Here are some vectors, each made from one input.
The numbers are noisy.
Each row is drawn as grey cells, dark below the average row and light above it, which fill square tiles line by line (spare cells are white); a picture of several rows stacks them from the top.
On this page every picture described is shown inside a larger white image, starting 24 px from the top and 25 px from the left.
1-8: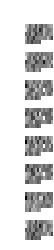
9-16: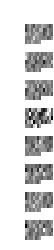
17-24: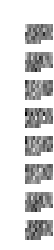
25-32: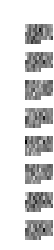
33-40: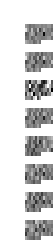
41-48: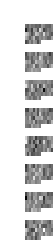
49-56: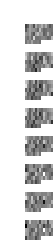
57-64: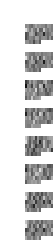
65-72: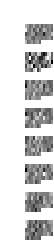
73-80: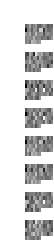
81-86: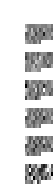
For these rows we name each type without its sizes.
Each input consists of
a list of points on a line.
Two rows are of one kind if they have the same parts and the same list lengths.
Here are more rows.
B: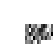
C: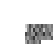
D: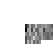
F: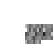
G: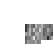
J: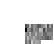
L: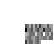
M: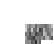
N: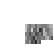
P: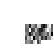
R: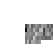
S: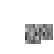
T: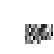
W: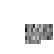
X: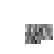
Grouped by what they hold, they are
B, P, T
C, F, M, N, S, X
D, G, J, L, R, W

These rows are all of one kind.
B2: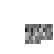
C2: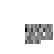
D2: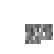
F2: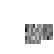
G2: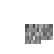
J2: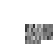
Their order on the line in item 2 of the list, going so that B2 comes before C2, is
G2, J2, D2, F2, B2, C2.
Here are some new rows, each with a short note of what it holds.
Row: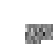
a list of one item
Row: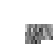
a list of one item
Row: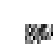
the empty list
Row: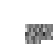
a list of one item
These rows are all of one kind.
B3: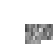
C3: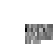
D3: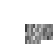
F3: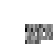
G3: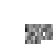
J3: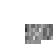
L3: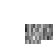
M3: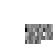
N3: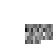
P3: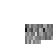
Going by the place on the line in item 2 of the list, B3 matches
D3, G3 and J3.
